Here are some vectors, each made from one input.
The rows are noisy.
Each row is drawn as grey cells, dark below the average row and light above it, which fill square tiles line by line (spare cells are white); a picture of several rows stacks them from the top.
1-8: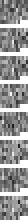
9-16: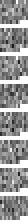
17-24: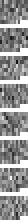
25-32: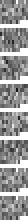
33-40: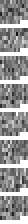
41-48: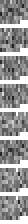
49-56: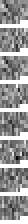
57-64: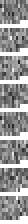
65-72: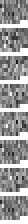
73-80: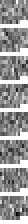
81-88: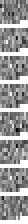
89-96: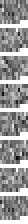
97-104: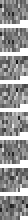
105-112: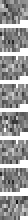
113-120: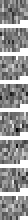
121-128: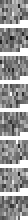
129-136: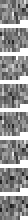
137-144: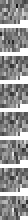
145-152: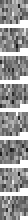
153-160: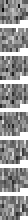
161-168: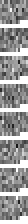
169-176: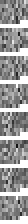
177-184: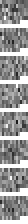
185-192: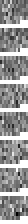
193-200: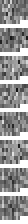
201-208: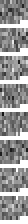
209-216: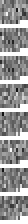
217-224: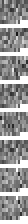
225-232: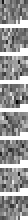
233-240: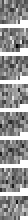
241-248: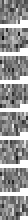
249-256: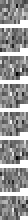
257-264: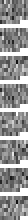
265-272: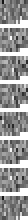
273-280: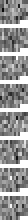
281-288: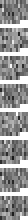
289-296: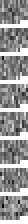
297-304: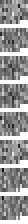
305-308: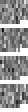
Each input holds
either a point on an 11-point line, or a node of an 11-node tree.
